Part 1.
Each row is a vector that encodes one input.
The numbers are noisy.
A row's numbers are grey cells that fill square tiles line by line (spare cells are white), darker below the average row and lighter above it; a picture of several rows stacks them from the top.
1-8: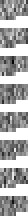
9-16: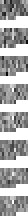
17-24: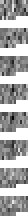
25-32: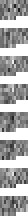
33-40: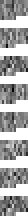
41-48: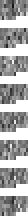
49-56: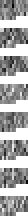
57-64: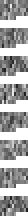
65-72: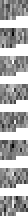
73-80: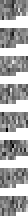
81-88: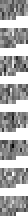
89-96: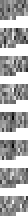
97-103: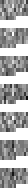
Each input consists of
a point on a 5-point line, together with either a fixed value, or four true/false values.
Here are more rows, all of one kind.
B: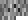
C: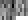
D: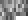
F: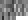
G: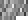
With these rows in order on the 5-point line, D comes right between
B and G.
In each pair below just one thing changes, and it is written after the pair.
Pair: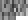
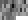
one of the four true/false values
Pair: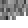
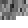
the place on the 5-point line
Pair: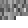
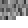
one of the four true/false values
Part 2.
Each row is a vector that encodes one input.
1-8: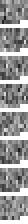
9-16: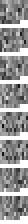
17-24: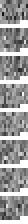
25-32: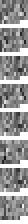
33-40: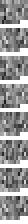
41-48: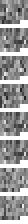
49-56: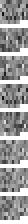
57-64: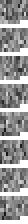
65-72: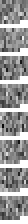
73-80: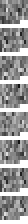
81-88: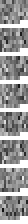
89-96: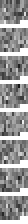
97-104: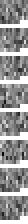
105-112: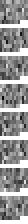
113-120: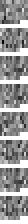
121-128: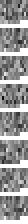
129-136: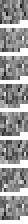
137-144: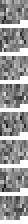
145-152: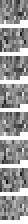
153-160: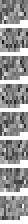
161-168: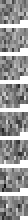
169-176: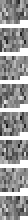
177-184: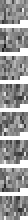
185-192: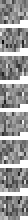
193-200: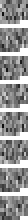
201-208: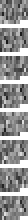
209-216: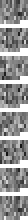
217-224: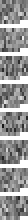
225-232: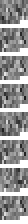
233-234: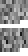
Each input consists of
either a point on a 13-point line, or three true/false values.
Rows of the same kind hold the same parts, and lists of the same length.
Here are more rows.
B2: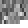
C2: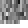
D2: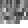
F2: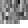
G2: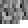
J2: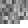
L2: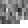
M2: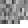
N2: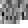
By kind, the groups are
B2, G2, J2, L2, M2
C2, D2, F2, N2

